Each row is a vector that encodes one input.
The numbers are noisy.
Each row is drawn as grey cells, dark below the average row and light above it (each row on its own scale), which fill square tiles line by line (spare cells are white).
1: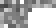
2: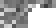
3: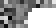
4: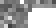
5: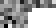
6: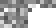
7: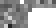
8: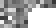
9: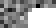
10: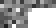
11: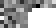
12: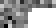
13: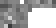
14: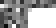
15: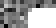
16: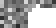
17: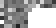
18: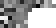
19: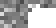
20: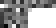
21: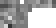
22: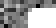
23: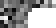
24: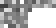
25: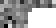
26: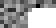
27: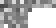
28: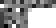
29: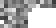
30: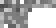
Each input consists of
three true/false values.
